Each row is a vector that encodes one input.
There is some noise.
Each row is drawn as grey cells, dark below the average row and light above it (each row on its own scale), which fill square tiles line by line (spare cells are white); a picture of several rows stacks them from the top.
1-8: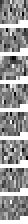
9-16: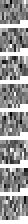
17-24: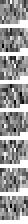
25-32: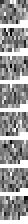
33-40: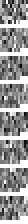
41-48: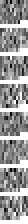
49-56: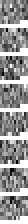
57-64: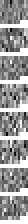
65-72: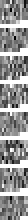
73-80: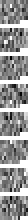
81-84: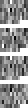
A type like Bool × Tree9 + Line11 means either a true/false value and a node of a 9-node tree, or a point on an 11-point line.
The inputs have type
List2(Line11).
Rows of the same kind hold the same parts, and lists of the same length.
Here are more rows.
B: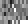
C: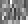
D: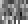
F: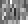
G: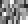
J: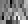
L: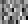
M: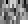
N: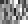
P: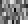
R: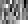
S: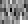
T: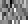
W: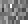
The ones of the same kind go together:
B, D, J, T
C, F, G, M, N, P, R, S
L, W

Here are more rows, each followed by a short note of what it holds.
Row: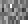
the empty list
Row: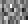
the empty list
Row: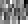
a list of one item
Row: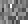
the empty list
